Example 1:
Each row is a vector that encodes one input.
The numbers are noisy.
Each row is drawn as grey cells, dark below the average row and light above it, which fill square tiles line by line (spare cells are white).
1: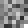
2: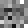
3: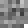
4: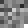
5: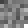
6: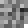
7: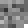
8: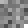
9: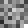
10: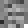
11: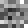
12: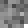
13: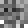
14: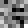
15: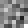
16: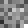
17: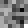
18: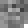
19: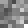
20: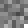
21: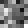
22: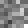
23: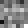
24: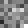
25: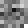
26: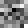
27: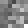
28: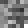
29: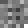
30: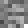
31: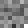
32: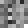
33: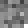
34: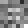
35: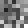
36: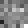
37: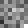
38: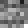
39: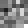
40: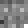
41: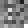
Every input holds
three true/false values.
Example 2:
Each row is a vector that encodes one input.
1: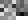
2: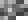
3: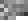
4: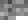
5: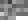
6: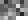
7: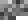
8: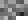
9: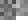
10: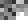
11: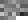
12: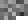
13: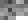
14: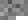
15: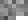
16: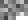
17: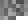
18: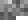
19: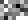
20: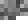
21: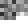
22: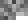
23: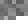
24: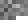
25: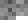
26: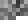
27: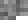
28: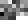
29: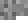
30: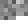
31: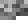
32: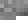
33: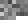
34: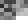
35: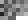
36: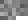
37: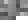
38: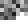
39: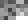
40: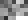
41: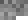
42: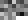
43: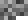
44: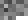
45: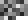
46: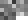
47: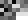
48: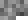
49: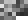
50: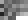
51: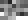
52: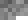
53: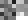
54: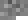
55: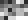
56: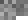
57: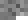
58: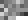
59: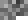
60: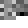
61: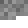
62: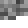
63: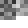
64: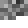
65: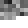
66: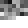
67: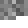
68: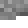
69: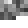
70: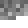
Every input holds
a node of a 10-node tree.
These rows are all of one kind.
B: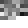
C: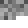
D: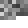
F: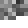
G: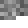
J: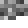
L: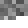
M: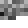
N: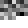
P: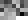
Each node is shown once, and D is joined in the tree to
L and N.
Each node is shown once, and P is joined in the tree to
J and L.
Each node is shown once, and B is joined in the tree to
G and M.
